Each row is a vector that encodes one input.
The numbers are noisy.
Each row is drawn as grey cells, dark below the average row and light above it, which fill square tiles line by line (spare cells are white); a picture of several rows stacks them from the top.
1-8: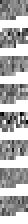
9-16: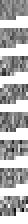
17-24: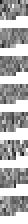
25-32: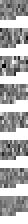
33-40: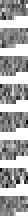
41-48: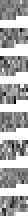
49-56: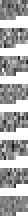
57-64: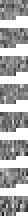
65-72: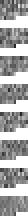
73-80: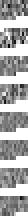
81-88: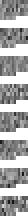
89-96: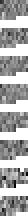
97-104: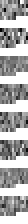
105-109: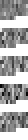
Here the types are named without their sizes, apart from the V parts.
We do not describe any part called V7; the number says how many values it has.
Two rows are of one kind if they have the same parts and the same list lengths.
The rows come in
2 kinds.
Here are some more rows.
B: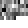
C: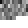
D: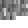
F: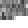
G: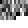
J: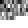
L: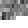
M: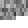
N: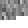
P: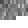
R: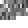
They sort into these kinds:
B, D, G, J, N, P
C, F, L, M, R

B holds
a point on a circle and a value of V7.
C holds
a node of a tree and a value of V7.
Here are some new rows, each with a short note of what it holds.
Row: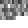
a node of a tree and a value of V7
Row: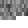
a point on a circle and a value of V7
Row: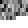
a node of a tree and a value of V7
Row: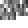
a point on a circle and a value of V7
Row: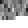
a node of a tree and a value of V7
